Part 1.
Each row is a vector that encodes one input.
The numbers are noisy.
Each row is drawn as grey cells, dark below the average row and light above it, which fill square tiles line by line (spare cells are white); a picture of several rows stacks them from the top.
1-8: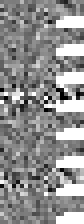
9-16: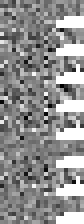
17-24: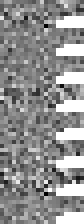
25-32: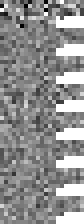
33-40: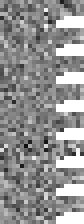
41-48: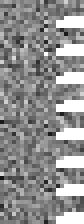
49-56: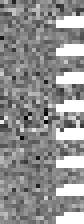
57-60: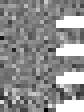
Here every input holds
either a fixed value, or four true/false values.
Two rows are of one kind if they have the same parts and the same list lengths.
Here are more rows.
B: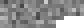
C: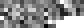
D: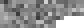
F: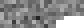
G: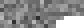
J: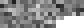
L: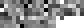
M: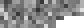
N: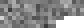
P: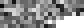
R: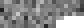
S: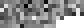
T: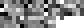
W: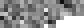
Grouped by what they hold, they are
B, C, D, F, G, J, M, N, P, R, W
L, S, T

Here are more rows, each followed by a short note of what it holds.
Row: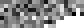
a fixed value
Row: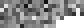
a fixed value
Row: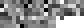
a fixed value
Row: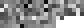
a fixed value
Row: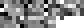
a fixed value
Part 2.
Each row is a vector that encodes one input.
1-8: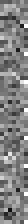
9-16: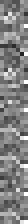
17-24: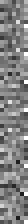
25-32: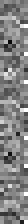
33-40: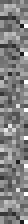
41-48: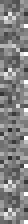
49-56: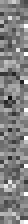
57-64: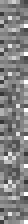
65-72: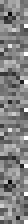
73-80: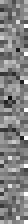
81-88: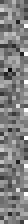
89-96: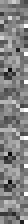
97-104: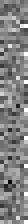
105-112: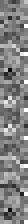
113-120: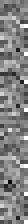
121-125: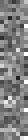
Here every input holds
three true/false values.
